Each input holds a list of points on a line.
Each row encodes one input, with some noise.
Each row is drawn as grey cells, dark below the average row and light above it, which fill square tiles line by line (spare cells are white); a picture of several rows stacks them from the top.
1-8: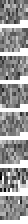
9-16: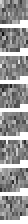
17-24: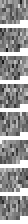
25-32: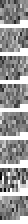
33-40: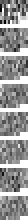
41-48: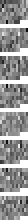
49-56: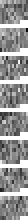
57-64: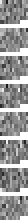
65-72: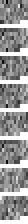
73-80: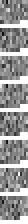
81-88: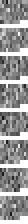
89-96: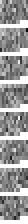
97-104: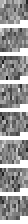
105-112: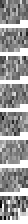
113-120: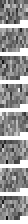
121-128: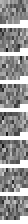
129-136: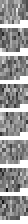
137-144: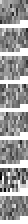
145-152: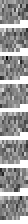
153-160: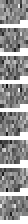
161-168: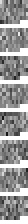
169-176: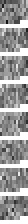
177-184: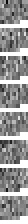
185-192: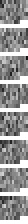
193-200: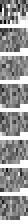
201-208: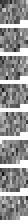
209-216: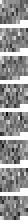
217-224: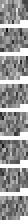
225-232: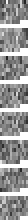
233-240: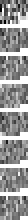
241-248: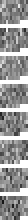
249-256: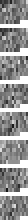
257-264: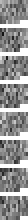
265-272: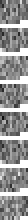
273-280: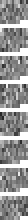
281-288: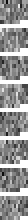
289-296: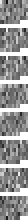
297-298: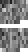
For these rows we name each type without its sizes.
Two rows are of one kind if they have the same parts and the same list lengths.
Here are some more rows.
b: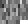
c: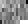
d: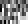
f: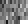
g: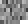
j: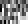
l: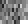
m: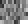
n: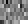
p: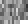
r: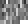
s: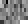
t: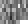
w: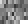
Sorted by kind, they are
b, f, l, m, r
c, g, n, p, s, t, w
d, j

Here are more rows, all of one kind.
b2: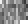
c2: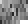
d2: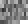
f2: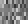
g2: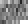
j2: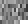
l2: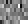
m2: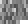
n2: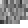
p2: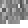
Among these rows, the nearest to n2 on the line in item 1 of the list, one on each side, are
d2 and l2.
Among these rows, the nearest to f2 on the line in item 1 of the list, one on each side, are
j2 and l2.
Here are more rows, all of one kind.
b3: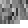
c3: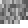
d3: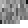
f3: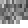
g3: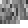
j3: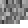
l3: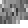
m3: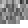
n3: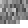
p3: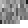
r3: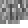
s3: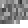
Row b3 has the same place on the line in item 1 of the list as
d3, g3, l3 and p3.
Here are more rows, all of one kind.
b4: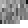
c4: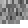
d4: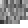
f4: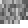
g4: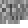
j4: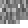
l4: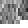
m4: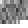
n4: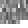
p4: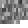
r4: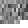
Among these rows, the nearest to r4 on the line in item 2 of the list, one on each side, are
g4 and j4.
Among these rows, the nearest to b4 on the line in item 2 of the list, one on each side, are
l4 and n4.
